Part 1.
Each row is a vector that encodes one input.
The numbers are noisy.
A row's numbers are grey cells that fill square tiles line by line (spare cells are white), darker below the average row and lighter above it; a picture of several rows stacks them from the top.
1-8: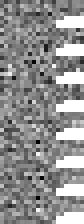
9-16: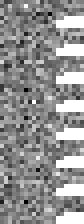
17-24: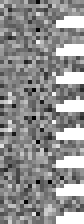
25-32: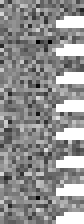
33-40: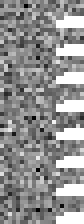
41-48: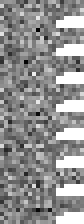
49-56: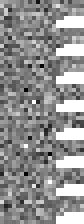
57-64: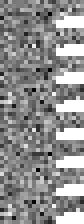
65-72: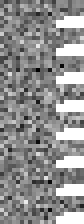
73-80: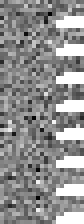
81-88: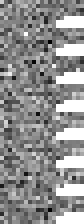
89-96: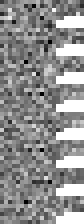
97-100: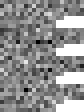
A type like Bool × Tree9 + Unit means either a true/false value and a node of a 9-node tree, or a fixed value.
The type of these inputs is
Bool × Bool × Bool + Line10 × Line10 + Unit.
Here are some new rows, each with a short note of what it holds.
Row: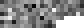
a fixed value
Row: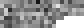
three true/false values
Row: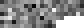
a fixed value
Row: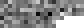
a point on each of two 10-point lines
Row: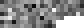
a fixed value
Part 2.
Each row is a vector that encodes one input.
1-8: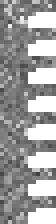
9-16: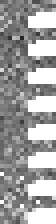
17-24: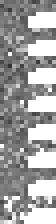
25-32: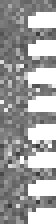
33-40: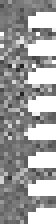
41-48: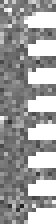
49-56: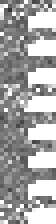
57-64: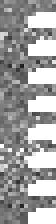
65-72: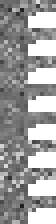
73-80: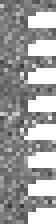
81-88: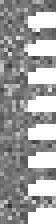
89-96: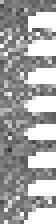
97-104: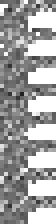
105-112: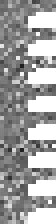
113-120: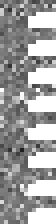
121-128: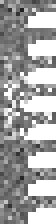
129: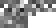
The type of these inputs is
Bool × Bool × Bool × Line4.
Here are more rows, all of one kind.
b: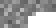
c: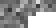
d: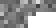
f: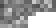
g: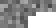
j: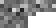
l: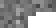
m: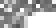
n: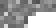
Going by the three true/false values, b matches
j and n.
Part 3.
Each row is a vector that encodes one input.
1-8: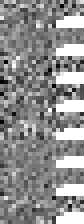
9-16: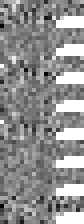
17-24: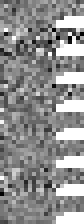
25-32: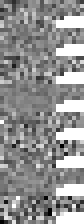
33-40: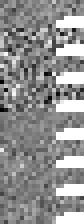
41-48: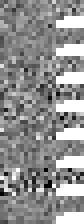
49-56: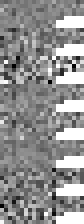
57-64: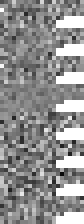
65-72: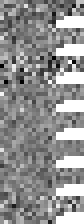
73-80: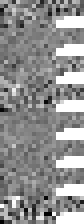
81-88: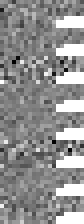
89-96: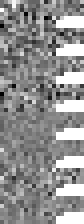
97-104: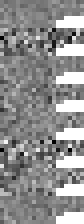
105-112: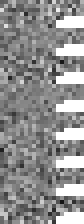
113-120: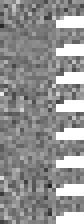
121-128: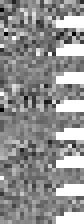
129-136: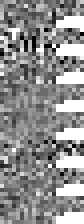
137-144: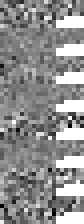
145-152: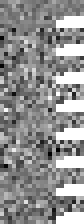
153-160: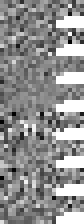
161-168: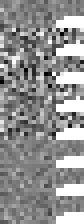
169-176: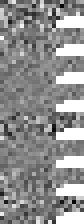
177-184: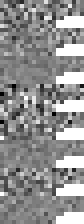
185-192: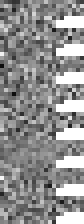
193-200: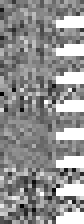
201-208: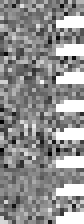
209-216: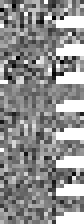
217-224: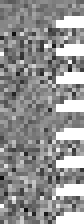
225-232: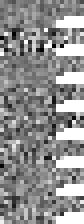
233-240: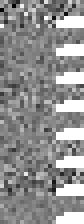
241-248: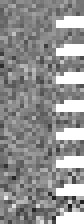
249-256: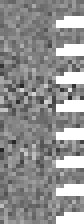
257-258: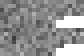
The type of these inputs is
Bool × Bool × Bool + Label6.
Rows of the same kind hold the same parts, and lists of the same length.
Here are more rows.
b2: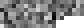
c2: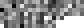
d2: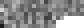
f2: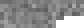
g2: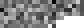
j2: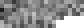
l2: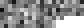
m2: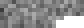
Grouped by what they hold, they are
b2, c2, g2
d2, f2, j2, l2, m2

